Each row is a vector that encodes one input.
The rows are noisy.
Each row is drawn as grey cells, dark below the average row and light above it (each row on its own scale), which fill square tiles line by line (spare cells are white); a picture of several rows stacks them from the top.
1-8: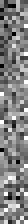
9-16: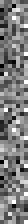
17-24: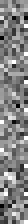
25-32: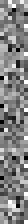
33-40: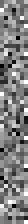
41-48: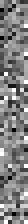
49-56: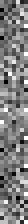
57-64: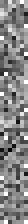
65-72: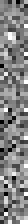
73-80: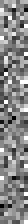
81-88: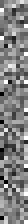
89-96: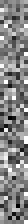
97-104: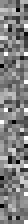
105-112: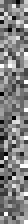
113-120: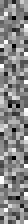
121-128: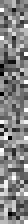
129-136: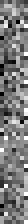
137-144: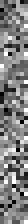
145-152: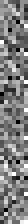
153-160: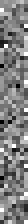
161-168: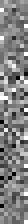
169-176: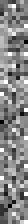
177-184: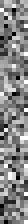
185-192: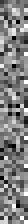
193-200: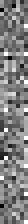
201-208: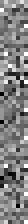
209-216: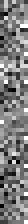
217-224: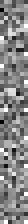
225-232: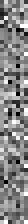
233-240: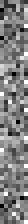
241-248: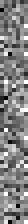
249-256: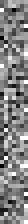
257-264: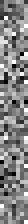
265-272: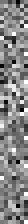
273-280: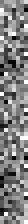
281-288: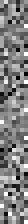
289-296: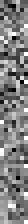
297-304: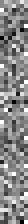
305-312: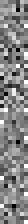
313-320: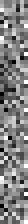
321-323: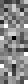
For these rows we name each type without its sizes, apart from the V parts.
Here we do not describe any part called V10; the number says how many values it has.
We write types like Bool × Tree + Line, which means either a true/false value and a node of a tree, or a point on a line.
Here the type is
Label × (Label + Line) + V10.
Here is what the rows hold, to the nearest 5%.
About 65% of them hold a label, together with either a label, or a point on a line. The rest hold a value of V10.
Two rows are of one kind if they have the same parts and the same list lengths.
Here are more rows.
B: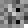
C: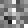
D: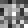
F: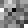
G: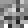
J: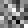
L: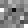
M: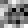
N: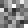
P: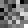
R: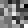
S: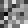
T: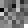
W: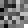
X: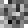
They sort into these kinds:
B, C, D, G, J, R, X
F, L, M, N
P, S, T, W

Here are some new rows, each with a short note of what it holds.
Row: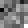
a value of V10
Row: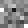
a label and a point on a line
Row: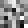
a label and a point on a line
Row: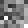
a value of V10
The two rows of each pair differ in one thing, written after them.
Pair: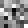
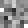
the label
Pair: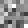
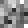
the label
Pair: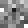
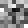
the place on the line
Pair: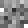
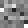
the label
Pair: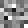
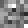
the place on the line
